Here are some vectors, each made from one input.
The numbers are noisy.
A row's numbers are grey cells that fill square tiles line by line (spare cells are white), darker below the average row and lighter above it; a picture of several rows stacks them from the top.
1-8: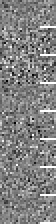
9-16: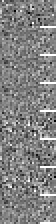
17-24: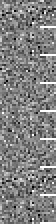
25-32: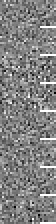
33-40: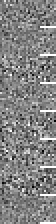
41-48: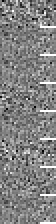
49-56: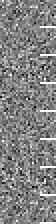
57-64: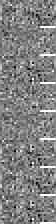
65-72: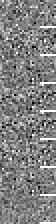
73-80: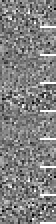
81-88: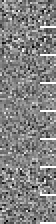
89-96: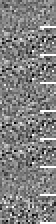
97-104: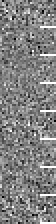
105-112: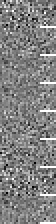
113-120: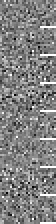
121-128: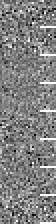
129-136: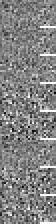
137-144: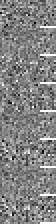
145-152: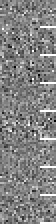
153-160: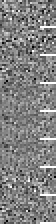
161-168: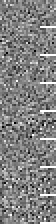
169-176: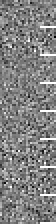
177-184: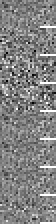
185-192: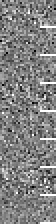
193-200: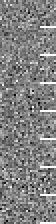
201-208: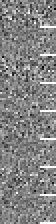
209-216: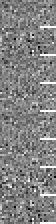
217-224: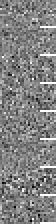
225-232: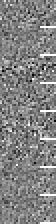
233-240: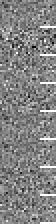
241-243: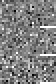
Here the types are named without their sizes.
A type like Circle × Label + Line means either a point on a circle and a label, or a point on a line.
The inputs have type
Bool × Circle.
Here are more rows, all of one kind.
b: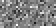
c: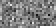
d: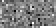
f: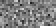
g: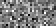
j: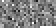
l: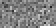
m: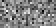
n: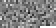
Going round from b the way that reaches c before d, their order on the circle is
b, g, f, l, m, n, c, d, j.
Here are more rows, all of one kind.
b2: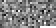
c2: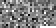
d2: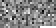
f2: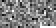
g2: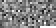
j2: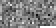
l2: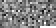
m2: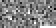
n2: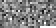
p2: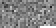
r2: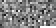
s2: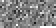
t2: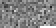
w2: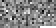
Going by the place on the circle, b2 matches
g2, l2, n2 and r2.
